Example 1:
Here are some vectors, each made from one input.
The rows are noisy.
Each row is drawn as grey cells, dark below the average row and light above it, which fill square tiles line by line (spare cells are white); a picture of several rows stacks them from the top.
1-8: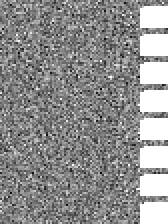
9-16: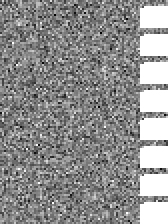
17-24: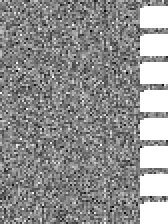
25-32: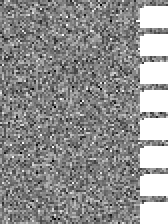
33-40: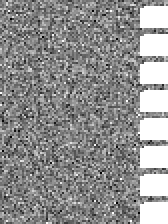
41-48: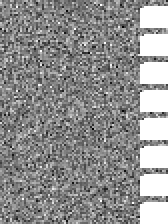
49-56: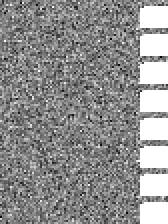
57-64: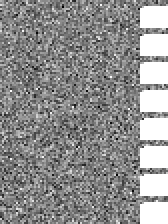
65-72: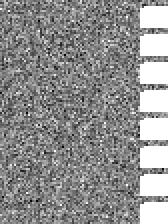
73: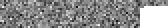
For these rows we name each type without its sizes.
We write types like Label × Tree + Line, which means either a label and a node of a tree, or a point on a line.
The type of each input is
Bool × Bool × Bool × Bool + Tree.
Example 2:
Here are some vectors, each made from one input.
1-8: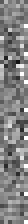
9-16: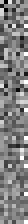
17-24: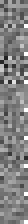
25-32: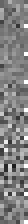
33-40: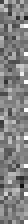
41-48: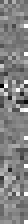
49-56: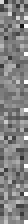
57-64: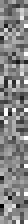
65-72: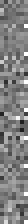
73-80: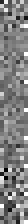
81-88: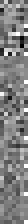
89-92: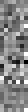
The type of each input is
Bool × Label12.
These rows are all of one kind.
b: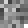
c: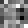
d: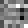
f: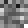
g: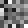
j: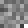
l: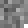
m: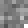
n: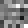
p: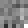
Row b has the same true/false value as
c and f.
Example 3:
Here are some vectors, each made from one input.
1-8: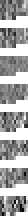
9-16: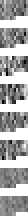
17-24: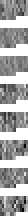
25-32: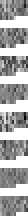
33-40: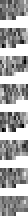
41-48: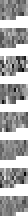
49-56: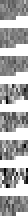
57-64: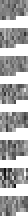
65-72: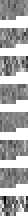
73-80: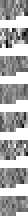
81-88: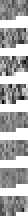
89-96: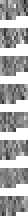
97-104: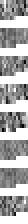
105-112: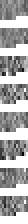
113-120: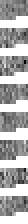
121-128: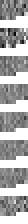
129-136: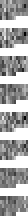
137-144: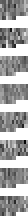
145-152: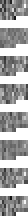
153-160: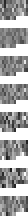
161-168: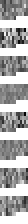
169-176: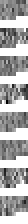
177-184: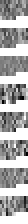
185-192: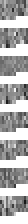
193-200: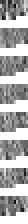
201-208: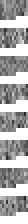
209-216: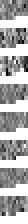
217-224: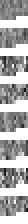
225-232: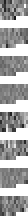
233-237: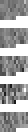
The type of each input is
List2(Line5).
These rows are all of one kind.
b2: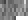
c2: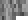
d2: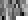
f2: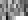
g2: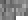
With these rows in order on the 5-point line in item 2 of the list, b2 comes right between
d2 and g2.
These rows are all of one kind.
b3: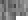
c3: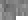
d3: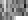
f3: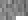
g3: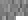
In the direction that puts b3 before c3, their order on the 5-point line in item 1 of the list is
g3, d3, f3, b3, c3.
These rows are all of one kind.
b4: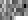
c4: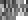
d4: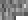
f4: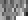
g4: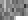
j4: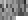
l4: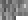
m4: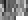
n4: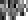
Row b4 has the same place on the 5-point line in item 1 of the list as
j4 and m4.
